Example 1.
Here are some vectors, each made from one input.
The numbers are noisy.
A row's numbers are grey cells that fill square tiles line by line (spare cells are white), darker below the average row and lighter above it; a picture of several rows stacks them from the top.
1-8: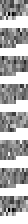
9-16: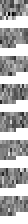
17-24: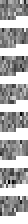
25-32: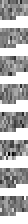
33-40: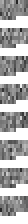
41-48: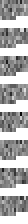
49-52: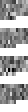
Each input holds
a list of up to two items, each a point on each of two 4-point lines.
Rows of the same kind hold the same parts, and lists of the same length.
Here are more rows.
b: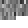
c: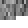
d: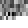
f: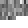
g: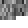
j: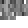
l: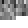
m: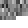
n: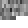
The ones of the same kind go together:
b, c, g, j, l
d
f, m, n

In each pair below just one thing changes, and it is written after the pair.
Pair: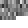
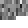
the place on one of the two 4-point lines in item 2 of the list
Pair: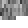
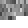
the place on one of the two 4-point lines in item 1 of the list
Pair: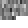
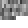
the place on one of the two 4-point lines in item 2 of the list
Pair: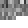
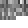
the place on one of the two 4-point lines in item 2 of the list
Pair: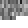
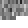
the place on one of the two 4-point lines in item 2 of the list
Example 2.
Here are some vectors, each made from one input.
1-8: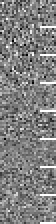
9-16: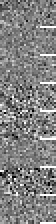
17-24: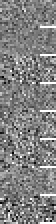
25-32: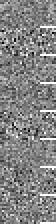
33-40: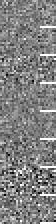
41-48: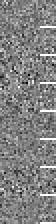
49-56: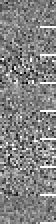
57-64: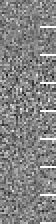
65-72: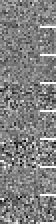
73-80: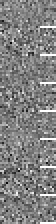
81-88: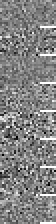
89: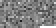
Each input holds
either a node of a 9-node tree, or a node of a 10-node tree.
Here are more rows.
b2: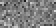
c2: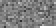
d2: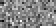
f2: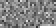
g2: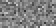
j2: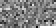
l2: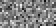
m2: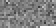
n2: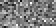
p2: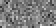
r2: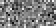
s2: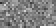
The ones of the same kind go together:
b2, c2, g2, l2, m2, n2, p2, r2
d2, f2, j2, s2

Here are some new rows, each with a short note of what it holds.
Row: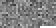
a node of a 9-node tree
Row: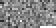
a node of a 10-node tree
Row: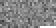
a node of a 10-node tree
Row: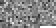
a node of a 10-node tree
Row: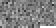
a node of a 9-node tree
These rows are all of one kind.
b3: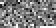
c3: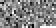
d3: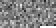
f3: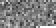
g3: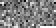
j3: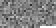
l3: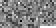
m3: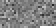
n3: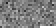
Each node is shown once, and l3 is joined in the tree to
c3.
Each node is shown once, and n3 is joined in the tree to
j3.
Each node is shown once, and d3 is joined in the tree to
g3.
